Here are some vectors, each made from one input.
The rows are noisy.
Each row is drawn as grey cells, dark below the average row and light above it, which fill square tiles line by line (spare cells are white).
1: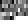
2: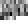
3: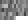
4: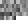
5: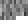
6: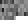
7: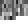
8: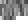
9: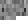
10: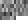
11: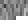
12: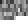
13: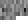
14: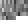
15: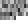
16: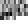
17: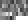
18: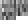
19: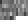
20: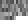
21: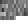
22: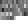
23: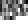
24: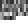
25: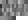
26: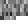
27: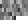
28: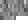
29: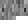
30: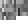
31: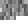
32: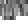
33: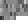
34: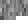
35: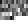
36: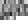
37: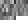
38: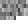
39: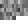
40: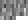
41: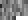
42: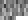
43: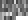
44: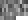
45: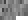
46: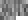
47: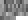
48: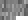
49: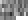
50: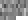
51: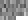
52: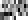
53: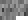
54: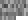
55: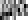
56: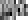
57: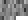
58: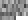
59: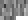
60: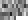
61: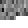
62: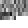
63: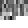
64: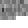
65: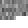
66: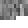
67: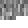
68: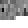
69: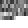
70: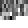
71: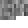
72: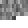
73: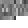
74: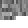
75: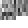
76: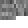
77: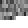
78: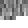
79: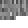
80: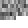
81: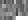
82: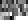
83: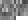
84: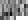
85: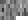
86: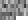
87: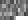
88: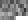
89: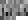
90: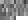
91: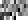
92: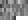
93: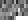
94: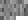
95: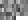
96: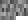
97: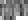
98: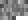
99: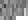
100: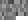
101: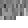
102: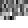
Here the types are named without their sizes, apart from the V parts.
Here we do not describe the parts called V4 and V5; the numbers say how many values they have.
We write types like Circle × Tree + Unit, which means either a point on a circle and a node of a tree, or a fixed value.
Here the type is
Bool × Line × Line × V4 + V5.
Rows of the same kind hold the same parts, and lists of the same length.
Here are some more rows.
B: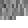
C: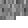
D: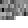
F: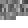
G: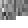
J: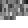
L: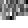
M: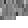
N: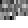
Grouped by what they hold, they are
B, F, G, J, L
C, D, M, N

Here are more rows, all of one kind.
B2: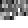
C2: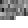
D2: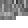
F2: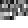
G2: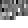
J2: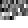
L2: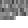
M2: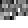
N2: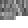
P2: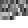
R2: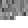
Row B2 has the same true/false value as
C2, F2 and M2.
